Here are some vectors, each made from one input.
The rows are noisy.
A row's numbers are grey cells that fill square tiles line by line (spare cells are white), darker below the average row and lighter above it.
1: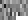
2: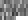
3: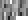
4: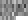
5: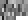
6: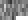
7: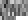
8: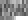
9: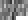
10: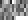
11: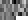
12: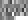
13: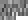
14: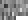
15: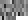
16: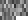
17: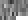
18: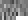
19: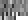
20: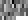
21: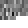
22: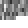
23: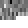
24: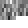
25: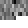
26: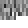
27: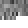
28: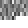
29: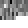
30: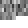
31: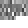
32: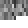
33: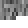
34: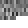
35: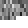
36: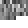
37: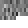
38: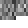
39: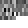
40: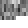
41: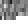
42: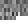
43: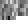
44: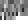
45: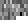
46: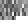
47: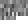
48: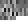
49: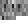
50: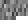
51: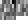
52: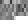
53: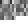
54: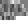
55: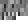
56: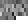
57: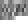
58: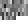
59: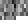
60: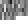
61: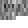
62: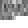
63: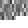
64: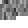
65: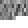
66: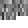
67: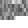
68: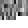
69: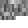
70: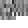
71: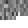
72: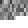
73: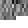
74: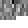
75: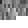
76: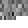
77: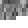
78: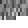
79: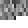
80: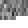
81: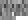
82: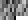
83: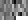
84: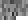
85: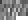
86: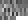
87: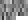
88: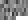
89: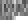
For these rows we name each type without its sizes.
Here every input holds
a true/false value, together with either a label, or a point on a line.
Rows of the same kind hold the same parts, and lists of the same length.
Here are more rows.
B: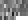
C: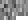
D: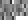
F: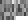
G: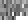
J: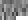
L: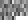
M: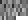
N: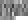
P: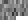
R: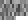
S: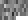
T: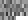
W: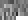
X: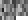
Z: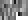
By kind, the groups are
B, D, F, G, J, L, N, P, R, S, T, W
C, M, X, Z

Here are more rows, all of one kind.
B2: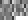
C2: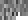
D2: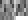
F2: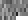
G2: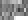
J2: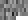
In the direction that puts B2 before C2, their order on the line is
B2, D2, F2, C2, J2, G2.
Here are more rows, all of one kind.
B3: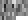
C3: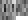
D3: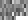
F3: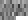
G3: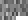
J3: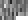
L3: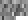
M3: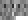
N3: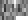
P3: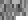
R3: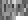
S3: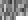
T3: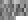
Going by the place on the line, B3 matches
C3, G3 and R3.
